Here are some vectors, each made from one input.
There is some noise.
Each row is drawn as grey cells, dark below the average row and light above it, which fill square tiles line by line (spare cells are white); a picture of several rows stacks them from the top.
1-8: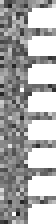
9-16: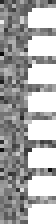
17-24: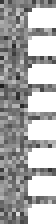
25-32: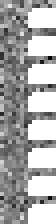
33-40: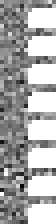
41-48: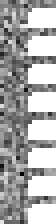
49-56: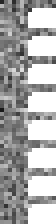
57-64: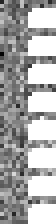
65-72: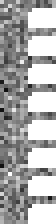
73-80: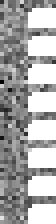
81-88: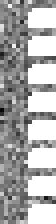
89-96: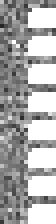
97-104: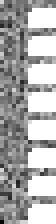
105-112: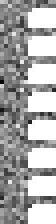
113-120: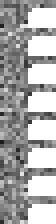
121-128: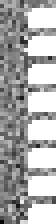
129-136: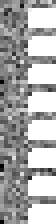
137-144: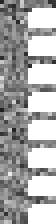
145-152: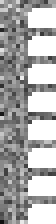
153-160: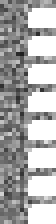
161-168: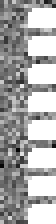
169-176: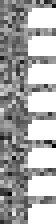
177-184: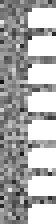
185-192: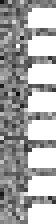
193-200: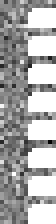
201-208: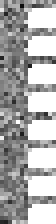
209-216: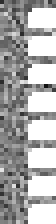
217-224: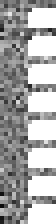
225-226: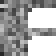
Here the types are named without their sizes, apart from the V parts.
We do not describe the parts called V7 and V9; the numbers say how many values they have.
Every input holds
either a value of V7 and a value of V9, or a list of points on a line.
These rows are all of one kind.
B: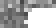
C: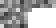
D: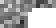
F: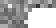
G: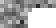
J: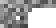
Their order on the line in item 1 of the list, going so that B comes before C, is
B, F, G, C, D, J.
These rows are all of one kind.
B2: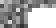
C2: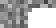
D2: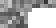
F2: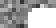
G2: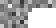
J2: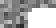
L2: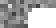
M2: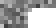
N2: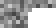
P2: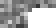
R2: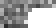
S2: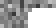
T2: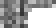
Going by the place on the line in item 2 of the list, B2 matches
R2 and T2.
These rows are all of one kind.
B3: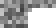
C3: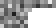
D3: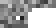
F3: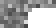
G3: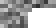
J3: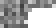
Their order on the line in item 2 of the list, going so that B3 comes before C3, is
J3, B3, C3, G3, D3, F3.
